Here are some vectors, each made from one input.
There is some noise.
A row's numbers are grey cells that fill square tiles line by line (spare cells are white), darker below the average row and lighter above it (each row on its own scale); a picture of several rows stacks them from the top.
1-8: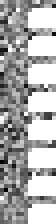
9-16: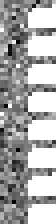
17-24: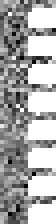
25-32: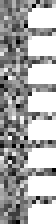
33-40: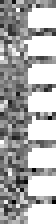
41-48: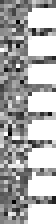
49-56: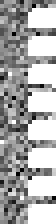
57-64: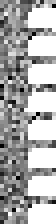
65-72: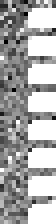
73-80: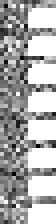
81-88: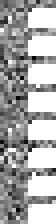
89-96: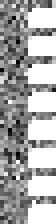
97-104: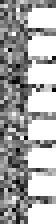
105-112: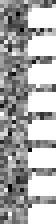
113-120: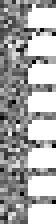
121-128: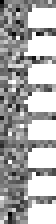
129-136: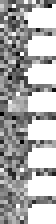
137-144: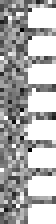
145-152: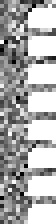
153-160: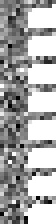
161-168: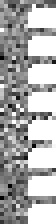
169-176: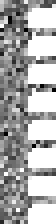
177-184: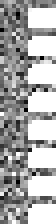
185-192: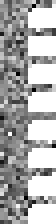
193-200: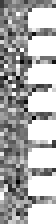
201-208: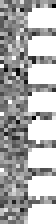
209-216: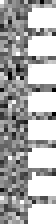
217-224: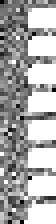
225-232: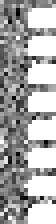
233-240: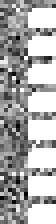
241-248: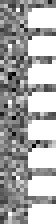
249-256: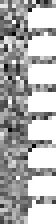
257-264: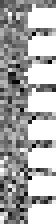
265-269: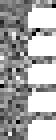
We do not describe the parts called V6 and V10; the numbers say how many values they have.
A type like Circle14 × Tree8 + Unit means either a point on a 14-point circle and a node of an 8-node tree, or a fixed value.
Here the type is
(Bool × V6 + Circle14) × V10.
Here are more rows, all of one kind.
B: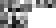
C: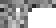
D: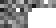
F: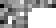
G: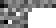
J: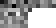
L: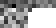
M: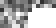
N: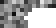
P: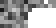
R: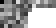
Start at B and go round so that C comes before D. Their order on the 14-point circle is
B, M, L, J, N, C, D, P, R, G, F.
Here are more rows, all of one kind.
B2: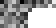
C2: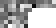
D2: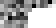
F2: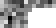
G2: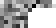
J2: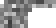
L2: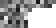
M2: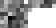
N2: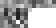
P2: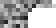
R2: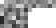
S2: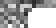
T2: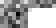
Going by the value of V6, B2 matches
N2, S2 and T2.
